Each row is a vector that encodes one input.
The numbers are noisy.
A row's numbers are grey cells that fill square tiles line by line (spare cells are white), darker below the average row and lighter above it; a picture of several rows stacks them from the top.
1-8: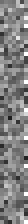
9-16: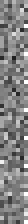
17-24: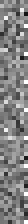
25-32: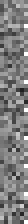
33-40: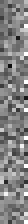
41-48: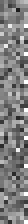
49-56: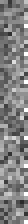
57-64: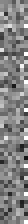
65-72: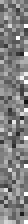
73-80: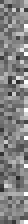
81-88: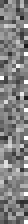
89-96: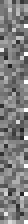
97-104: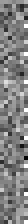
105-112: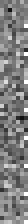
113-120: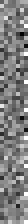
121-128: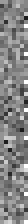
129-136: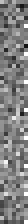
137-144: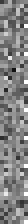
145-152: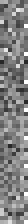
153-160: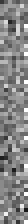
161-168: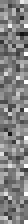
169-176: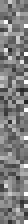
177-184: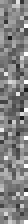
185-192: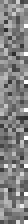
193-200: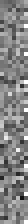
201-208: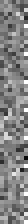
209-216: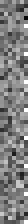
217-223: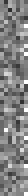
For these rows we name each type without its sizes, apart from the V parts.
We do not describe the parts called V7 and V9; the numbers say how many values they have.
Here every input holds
a value of V7, together with either a true/false value and a value of V9, or a list of points on a line.
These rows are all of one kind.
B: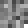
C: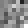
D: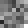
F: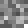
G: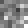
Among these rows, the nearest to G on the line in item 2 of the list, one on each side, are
C and F.
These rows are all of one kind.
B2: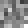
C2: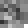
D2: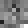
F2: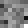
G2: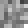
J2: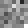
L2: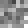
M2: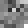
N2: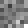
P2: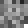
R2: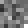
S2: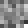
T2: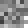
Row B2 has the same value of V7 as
G2, J2, L2 and T2.
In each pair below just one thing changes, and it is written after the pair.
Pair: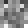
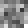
the true/false value
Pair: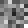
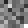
the value of V7
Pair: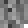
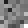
the value of V9
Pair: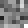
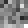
the true/false value
